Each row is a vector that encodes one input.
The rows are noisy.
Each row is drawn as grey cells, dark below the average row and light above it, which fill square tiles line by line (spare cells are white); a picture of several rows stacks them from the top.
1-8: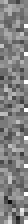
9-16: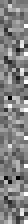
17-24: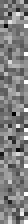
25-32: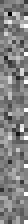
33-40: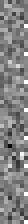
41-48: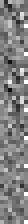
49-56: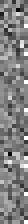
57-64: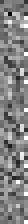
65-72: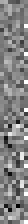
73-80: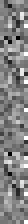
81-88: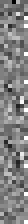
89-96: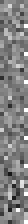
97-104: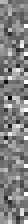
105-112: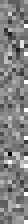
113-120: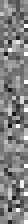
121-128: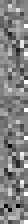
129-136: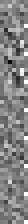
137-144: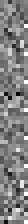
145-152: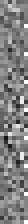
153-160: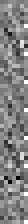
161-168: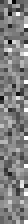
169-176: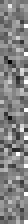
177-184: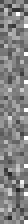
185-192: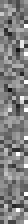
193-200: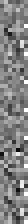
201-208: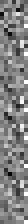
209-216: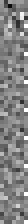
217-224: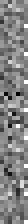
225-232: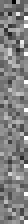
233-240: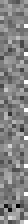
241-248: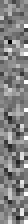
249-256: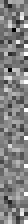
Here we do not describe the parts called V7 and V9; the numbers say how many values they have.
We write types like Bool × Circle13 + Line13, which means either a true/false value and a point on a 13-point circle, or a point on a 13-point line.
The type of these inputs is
Line6 + Line11 × V9 + V7.
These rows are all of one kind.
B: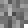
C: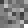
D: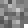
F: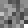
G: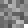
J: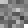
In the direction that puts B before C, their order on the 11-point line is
J, G, D, B, F, C.
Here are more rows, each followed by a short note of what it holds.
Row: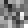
a point on a 6-point line
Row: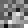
a value of V7
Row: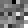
a value of V7
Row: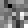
a point on a 6-point line
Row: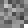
a point on an 11-point line and a value of V9
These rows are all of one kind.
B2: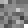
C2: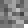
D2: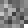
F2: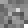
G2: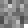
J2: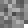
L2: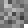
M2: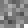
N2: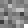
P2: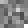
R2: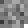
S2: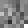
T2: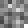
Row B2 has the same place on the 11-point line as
G2 and T2.
